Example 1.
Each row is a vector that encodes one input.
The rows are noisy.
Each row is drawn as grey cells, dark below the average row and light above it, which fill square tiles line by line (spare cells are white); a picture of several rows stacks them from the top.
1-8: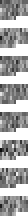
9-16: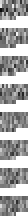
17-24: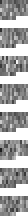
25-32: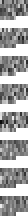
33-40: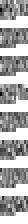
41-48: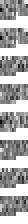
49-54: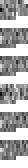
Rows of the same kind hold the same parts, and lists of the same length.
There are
2 kinds of row.
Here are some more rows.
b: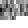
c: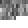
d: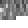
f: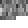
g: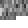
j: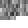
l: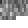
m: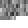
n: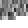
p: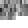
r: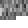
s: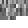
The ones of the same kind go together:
b, n, p, s
c, d, f, g, j, l, m, r

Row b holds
a point on an 8-point circle.
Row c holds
a point on a 7-point line.
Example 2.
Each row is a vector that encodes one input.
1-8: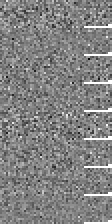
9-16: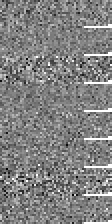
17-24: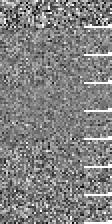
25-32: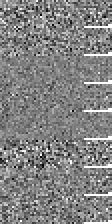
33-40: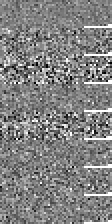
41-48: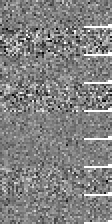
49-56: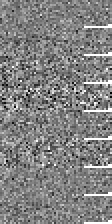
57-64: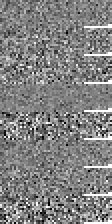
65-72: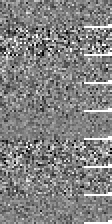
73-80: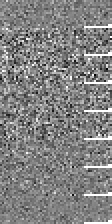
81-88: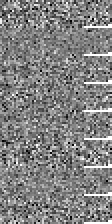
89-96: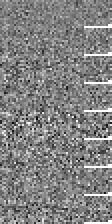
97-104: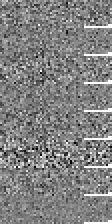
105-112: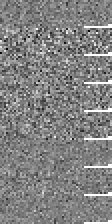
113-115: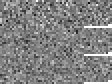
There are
2 kinds of row.
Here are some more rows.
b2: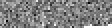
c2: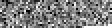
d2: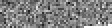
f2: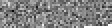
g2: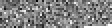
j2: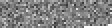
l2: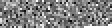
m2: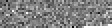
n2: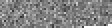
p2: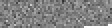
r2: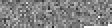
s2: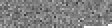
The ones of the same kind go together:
b2, l2, m2
c2, d2, f2, g2, j2, n2, p2, r2, s2

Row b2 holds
a point on a 5-point line.
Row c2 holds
a point on a 5-point line and three true/false values.
